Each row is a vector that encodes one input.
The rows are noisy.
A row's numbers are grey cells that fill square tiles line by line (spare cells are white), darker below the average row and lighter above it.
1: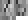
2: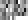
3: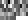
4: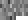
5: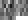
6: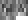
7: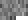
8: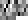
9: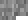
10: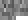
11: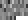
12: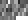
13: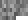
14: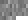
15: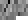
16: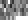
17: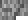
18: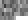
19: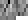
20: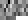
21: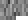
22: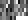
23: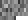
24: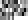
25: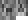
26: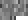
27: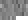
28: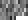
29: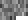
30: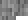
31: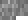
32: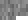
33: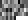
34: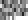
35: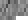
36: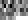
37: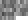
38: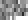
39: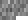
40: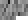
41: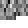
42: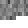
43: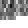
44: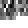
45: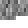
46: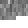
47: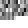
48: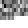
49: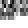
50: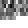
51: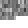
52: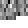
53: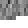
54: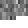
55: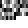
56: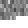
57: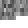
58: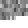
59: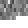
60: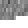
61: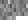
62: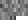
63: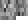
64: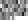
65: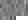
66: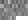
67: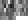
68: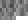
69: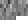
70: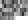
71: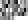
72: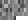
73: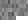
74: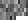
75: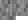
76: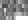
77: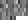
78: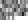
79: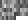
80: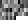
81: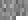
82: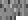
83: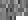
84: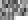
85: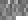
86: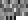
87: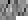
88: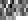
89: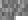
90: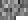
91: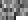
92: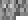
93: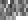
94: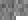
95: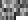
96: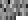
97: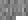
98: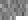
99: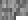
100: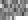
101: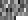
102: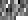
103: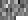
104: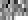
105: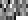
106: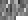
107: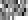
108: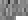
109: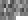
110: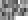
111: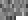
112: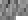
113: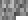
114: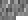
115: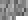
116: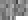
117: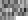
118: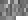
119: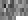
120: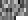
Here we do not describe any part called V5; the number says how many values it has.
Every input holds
a list of up to two items, each a true/false value and a value of V5.
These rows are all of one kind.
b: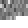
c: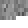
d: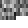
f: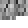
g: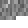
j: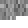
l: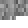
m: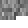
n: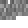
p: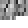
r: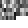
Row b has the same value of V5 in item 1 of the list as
l, m and r.
